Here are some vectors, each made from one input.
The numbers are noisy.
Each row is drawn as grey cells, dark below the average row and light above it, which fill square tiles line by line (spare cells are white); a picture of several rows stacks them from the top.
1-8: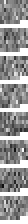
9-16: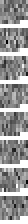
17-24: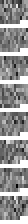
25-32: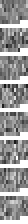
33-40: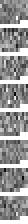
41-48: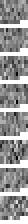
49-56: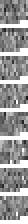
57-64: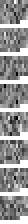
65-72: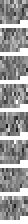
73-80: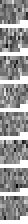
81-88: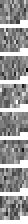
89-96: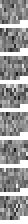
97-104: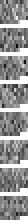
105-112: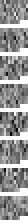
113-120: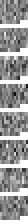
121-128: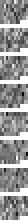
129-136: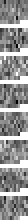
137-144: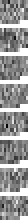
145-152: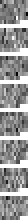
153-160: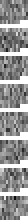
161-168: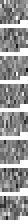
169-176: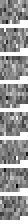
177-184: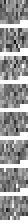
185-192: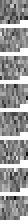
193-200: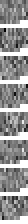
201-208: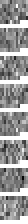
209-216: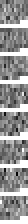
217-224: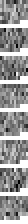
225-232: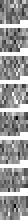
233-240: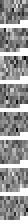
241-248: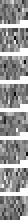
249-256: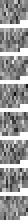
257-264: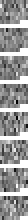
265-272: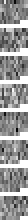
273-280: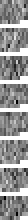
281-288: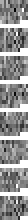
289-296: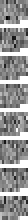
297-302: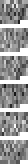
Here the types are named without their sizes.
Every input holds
a point on a line, together with either a point on a line, or three true/false values.
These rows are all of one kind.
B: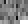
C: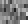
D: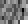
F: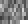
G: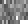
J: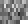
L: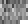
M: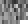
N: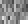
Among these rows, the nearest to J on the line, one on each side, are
G and N.
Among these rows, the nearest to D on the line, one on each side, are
B and M.
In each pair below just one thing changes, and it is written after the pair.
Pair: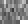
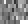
the place on the line
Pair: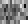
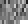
the place on the line
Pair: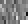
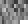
the place on the line
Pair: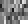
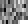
the place on the line
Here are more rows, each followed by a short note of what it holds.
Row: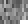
a point on a line and three true/false values
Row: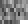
a point on each of two lines
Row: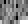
a point on a line and three true/false values
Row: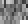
a point on each of two lines
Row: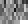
a point on each of two lines
